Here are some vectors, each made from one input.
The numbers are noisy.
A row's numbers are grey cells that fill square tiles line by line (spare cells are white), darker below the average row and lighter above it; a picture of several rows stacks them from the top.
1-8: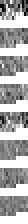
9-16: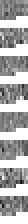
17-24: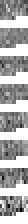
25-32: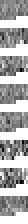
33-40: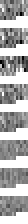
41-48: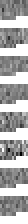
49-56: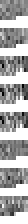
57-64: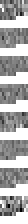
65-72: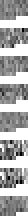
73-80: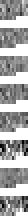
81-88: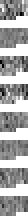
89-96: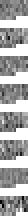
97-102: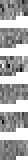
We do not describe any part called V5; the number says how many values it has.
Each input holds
a list of up to three items, each a true/false value and a value of V5.
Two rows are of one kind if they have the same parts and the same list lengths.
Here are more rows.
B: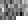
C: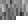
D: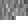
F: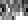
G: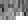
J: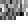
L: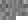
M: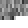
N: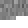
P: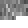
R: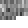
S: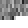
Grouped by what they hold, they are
B, C, J, L
D, F, P
G, N, R
M, S

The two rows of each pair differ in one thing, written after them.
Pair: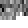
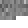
the true/false value in item 1 of the list
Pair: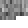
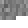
the value of V5 in item 1 of the list
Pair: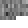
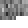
the true/false value in item 1 of the list
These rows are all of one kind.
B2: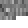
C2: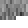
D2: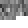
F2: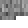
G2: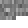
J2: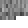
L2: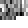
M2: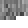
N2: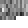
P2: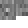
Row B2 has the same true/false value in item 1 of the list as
G2, M2 and P2.
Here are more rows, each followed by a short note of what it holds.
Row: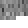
a list of three items
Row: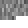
a list of one item
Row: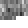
a list of three items
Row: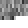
the empty list
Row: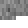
a list of three items
